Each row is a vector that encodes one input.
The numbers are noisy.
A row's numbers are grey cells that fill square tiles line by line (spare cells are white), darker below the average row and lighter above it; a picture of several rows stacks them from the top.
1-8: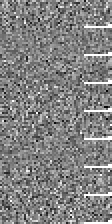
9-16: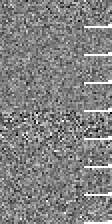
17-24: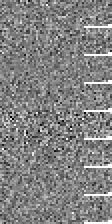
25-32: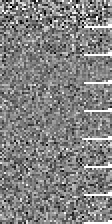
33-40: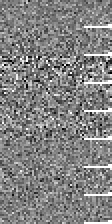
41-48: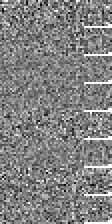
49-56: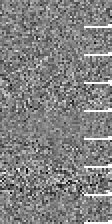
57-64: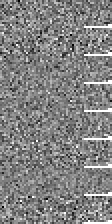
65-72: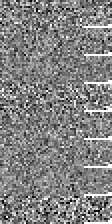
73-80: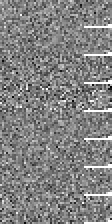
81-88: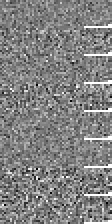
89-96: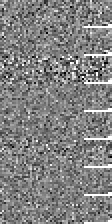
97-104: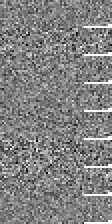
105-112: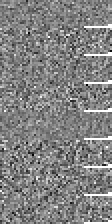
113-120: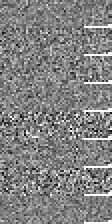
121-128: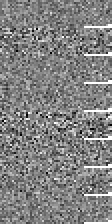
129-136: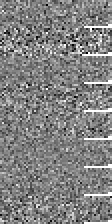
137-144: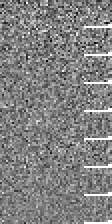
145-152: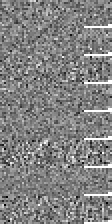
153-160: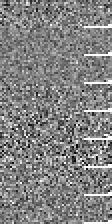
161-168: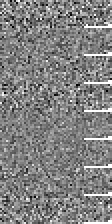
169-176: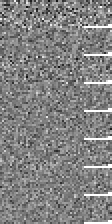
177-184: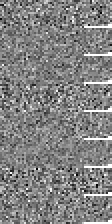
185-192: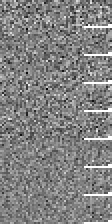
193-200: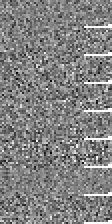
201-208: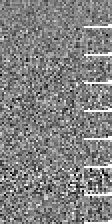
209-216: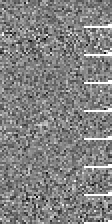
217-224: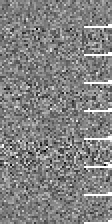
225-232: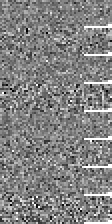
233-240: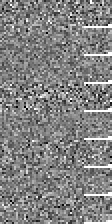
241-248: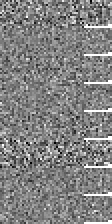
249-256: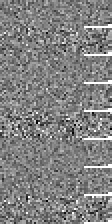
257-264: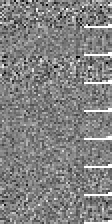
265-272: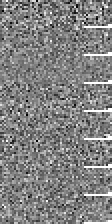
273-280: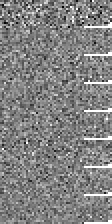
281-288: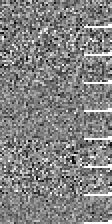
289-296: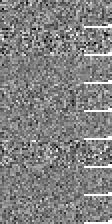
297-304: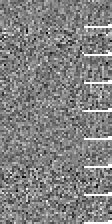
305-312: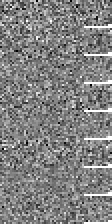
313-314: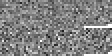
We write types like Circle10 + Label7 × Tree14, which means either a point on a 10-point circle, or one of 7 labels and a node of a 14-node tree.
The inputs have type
Line9 + List2(Line4).
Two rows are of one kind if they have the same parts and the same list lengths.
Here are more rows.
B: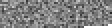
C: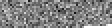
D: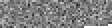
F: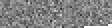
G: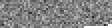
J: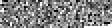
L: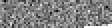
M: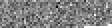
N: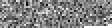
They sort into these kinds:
B
C, D, J, L, M
F, G
N

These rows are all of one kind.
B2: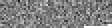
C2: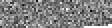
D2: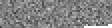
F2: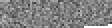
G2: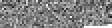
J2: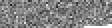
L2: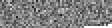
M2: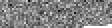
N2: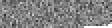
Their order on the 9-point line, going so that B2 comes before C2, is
M2, J2, B2, G2, F2, D2, L2, N2, C2.
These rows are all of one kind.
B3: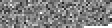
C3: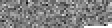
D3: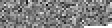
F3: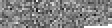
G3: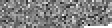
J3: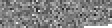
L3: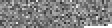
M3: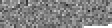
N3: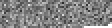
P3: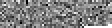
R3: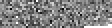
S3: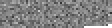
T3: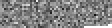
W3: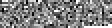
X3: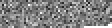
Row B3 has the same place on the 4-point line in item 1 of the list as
C3, D3, N3 and X3.
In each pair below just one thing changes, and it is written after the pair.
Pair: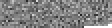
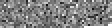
the place on the 4-point line in item 1 of the list
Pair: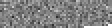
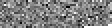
the place on the 4-point line in item 1 of the list
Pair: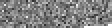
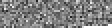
the place on the 4-point line in item 2 of the list
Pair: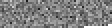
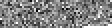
the place on the 4-point line in item 1 of the list
